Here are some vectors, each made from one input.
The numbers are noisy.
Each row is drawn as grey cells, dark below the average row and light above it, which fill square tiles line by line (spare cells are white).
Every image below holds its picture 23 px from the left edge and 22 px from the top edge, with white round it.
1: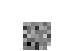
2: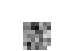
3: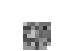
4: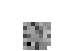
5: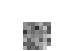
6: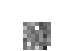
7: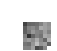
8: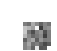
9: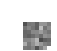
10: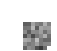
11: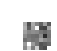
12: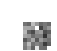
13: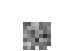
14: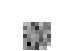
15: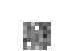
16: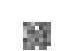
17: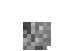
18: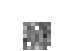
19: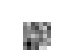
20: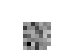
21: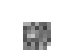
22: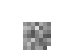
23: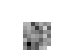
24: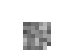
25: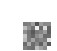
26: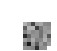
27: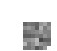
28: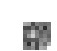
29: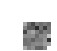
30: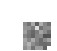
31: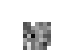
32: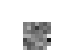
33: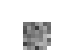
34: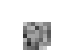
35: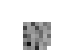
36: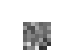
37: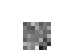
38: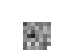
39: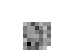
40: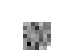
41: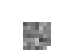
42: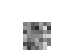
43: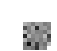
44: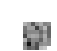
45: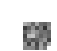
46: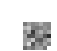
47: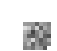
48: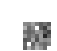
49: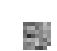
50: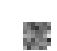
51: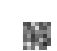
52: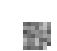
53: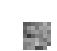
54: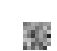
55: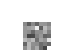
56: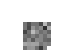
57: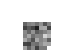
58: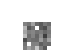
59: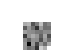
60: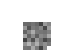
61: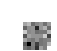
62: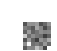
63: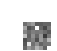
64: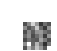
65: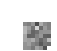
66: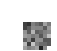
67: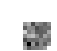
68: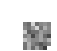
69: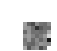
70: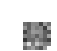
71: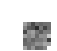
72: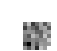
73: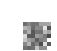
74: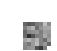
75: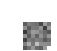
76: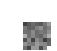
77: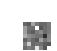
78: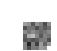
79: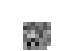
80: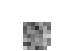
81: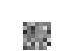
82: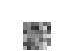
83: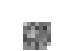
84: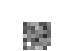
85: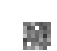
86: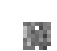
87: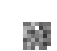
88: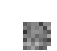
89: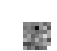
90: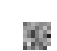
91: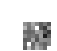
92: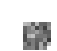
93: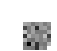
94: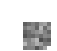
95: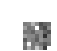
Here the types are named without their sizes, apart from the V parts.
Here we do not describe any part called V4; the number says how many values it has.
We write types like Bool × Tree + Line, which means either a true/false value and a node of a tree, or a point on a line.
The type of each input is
Line × (Line + V4).
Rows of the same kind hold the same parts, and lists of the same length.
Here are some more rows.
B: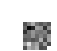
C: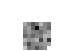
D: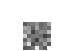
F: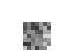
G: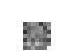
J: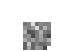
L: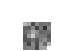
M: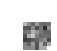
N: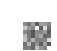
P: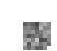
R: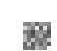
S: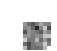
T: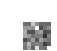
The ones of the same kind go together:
B, D, G, L, M, T
C, F, J, N, P, R, S

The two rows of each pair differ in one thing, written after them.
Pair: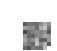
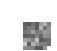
the value of V4
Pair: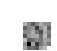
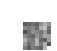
the place on the line
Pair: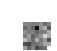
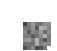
the place on the line
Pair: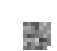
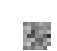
the place on the line
